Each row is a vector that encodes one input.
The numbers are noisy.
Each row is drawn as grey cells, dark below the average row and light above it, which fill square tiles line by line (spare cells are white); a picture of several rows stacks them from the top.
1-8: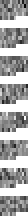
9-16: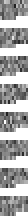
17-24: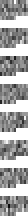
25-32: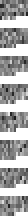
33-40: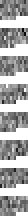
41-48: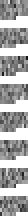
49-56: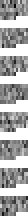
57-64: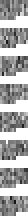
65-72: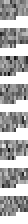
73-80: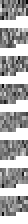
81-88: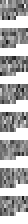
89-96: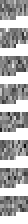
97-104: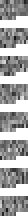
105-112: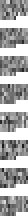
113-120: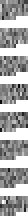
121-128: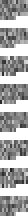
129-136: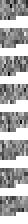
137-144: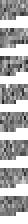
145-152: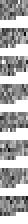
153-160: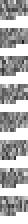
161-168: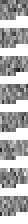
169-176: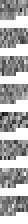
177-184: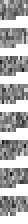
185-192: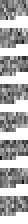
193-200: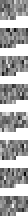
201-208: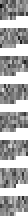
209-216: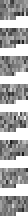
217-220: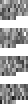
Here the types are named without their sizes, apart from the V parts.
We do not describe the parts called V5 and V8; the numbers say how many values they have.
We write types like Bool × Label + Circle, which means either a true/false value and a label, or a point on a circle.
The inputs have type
List(Line) + V5 × V8.
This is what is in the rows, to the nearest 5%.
About 35% of them hold a value of V5 and a value of V8. The rest are lists of points on a line.
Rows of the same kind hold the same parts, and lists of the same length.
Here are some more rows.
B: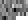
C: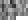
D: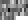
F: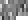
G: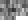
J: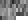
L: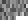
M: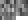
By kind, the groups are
B
C
D, G, L
F, J, M

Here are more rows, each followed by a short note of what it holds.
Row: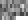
a list of one item
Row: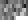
a value of V5 and a value of V8
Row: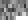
a value of V5 and a value of V8
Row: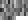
a value of V5 and a value of V8
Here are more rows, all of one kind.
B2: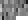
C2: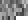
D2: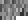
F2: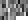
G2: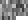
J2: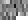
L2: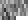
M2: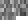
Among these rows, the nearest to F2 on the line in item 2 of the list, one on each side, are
D2 and G2.
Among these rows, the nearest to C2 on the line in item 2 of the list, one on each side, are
D2 and L2.
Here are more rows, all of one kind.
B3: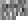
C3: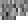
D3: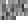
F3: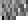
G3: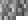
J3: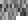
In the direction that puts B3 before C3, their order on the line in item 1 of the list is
B3, C3, D3, F3, G3, J3.
